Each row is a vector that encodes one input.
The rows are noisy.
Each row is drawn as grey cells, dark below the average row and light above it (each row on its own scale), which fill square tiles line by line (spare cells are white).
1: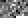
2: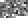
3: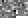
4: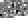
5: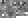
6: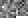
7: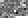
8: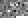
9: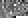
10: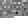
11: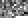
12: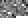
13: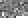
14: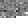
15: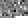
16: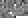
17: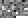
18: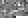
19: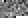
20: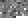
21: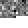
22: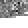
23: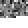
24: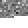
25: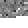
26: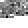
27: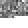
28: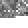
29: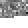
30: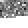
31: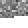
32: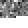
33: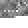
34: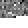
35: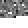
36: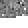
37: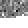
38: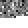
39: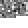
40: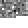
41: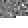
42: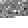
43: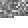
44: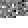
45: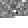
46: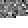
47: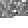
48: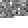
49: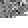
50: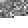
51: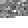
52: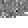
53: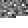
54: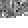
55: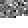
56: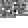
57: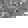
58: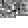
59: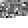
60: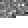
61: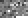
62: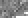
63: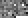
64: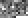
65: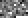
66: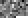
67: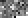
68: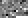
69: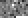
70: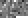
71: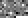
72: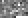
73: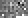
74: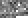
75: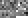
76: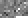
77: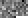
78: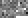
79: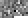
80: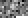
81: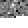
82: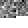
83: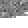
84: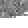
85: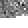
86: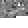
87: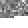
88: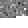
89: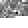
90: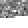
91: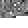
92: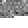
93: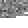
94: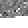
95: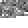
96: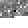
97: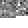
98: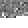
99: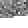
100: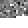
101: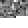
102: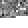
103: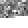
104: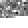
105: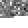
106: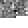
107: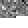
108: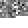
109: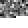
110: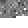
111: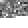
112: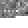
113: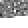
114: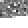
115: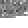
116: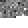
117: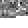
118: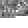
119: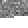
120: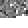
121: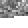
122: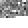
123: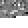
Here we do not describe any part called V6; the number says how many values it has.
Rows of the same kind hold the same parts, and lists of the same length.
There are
2 kinds of row.
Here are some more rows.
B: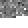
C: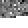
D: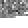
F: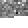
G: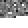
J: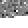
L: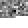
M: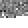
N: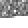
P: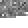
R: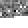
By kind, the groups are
B, D, L, M, P
C, F, G, J, N, R

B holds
a point on each of two 7-point lines.
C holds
a point on a 7-point line and a value of V6.
